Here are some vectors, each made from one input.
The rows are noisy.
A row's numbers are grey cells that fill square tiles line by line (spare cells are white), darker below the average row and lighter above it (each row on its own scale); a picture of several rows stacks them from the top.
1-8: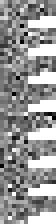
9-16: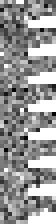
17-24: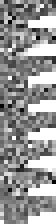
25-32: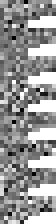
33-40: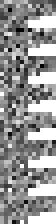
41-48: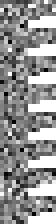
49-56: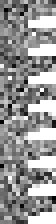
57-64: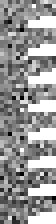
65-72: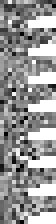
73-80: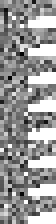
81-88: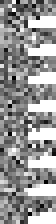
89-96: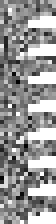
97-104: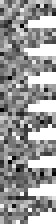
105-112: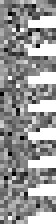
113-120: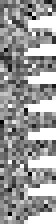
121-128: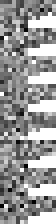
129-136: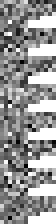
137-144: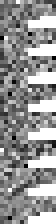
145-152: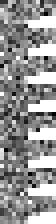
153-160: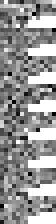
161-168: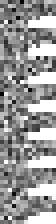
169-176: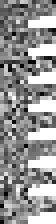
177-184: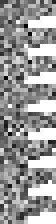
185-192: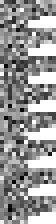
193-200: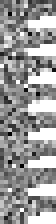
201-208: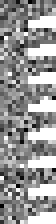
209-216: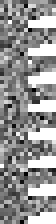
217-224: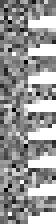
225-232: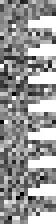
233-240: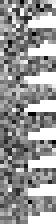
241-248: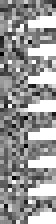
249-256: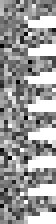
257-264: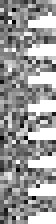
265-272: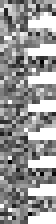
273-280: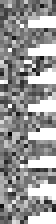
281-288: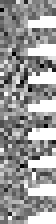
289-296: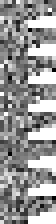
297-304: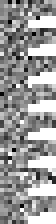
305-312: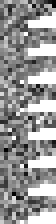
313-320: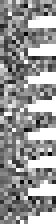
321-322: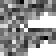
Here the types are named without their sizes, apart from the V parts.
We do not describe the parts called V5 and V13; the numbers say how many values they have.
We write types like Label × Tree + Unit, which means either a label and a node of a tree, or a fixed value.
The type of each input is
((Bool × V5 + Unit) × Tree + V13) × Label.
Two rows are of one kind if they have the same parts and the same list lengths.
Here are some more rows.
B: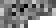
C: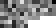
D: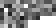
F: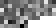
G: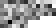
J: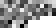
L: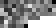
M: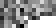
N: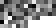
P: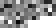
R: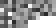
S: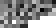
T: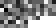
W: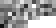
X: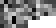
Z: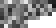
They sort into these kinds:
B, C, F, L, R, S, T
D, G, J, M, N, P, X
W, Z

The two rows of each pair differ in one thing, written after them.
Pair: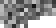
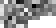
the true/false value
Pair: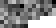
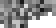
the value of V5
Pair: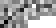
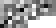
the true/false value
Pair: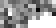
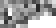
the true/false value
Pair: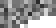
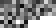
the label
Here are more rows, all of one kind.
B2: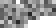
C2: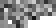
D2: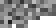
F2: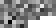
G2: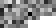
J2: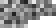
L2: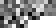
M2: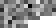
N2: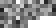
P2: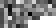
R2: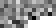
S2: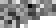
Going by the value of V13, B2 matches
F2, L2, M2 and S2.
